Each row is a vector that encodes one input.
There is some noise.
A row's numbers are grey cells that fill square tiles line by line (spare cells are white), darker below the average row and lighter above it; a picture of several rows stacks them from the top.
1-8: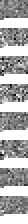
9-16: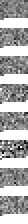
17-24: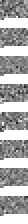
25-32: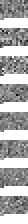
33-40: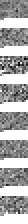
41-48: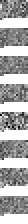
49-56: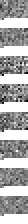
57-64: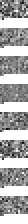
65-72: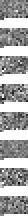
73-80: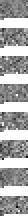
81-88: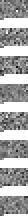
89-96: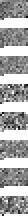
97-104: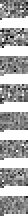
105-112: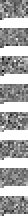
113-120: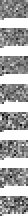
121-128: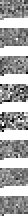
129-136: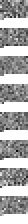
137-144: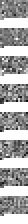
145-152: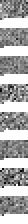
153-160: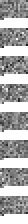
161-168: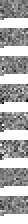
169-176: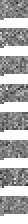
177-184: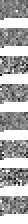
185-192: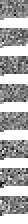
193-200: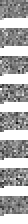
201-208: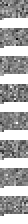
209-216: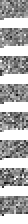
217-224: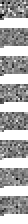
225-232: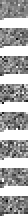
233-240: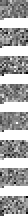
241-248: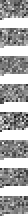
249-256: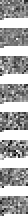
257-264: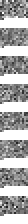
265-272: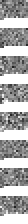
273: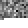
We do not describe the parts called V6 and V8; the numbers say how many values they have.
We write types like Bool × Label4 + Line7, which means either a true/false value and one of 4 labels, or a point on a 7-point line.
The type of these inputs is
Line4 × (Line5 + V6) + Tree7 × V8.
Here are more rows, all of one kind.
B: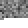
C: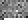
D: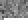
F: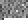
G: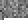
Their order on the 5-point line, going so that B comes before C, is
D, B, G, F, C.
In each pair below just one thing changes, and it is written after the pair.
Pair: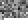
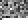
the place on the 4-point line
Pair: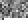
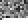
the place on the 5-point line
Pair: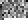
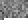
the place on the 4-point line
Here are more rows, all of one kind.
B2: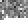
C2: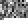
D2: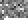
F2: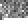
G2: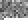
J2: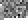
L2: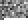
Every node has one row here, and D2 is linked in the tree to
B2, F2 and L2.
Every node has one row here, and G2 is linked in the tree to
L2.
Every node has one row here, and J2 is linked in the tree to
F2.
